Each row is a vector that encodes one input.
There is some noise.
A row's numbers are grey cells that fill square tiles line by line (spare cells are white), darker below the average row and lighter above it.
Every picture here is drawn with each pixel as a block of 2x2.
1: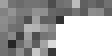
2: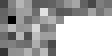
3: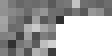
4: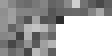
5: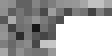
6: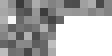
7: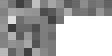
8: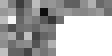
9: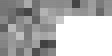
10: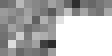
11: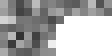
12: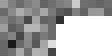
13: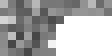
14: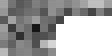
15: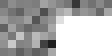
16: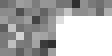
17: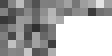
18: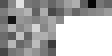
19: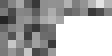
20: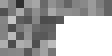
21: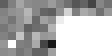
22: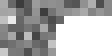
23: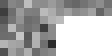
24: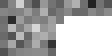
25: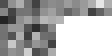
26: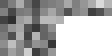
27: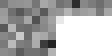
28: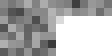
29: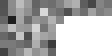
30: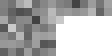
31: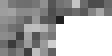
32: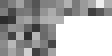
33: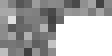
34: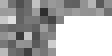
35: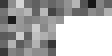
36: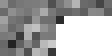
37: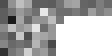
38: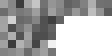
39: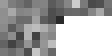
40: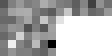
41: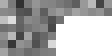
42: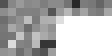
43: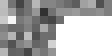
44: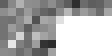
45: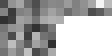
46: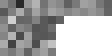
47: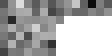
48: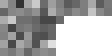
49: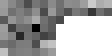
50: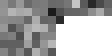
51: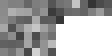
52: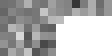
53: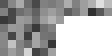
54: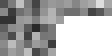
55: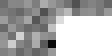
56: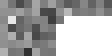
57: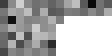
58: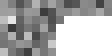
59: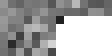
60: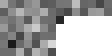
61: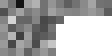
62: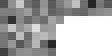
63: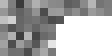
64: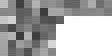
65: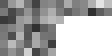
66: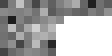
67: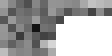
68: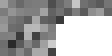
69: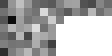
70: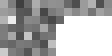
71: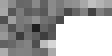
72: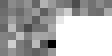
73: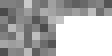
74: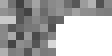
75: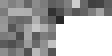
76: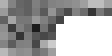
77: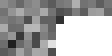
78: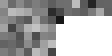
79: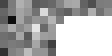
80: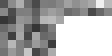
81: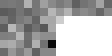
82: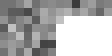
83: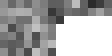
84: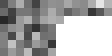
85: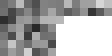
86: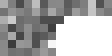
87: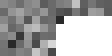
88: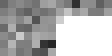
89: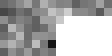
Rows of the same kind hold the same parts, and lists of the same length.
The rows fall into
3 kinds.
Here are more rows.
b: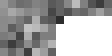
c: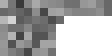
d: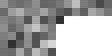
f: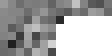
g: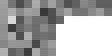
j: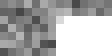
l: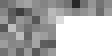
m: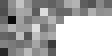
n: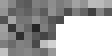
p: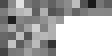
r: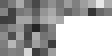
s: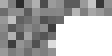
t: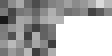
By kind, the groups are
b, d, f, m, p
c, g, j, l, s
n, r, t

